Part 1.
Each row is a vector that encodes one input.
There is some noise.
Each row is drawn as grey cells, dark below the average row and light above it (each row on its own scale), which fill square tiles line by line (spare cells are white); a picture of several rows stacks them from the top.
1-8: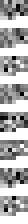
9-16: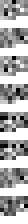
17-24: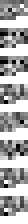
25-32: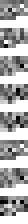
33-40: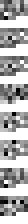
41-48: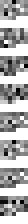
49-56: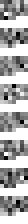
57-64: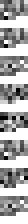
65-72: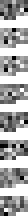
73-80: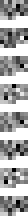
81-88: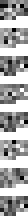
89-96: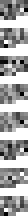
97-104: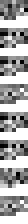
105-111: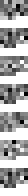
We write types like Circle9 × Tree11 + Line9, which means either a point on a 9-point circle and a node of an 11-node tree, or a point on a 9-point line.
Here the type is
Label7.
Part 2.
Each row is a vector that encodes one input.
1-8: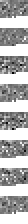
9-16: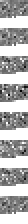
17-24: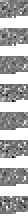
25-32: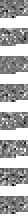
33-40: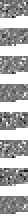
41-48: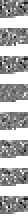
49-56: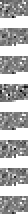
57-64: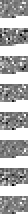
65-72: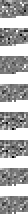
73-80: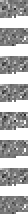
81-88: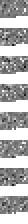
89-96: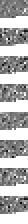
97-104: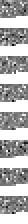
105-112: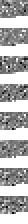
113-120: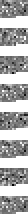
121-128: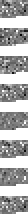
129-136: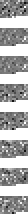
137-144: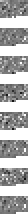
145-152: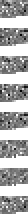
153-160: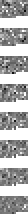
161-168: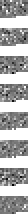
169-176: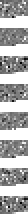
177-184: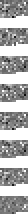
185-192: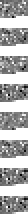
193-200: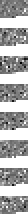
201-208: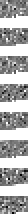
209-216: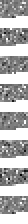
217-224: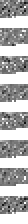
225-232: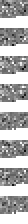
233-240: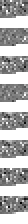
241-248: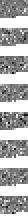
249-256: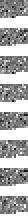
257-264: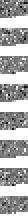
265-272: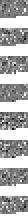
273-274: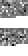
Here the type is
Circle17.
